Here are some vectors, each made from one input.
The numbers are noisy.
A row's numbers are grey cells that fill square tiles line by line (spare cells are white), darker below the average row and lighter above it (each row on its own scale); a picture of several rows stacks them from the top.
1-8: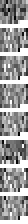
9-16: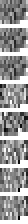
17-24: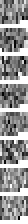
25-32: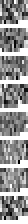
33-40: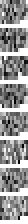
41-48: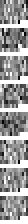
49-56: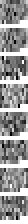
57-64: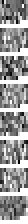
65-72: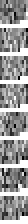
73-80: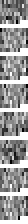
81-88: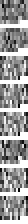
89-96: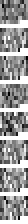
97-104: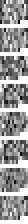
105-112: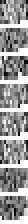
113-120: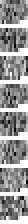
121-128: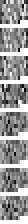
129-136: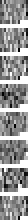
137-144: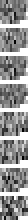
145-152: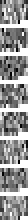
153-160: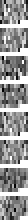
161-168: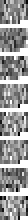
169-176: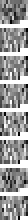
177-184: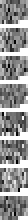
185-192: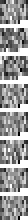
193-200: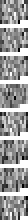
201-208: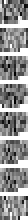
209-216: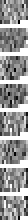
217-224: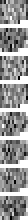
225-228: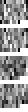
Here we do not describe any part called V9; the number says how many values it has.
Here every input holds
either a fixed value, or two labels (each one of 7), or a node of an 8-node tree, or a true/false value and a value of V9.
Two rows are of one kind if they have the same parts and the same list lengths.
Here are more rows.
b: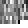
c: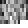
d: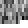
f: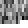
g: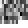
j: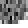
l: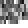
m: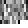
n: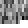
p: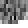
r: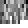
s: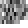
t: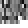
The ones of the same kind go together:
b, c, m, r
d, f, n
g, l, t
j, p, s

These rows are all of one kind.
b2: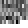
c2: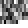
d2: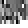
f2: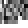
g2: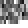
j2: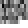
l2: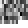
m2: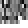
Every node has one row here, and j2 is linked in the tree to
g2 and m2.
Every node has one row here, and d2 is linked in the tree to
b2 and m2.
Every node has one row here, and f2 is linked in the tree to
l2 and m2.
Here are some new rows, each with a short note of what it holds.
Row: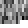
a fixed value
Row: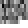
a node of an 8-node tree
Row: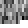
a fixed value
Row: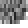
a true/false value and a value of V9
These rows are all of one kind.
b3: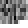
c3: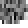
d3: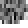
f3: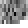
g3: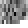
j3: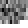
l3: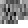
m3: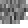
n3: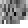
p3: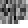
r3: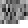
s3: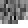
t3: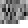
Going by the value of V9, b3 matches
p3, r3 and t3.
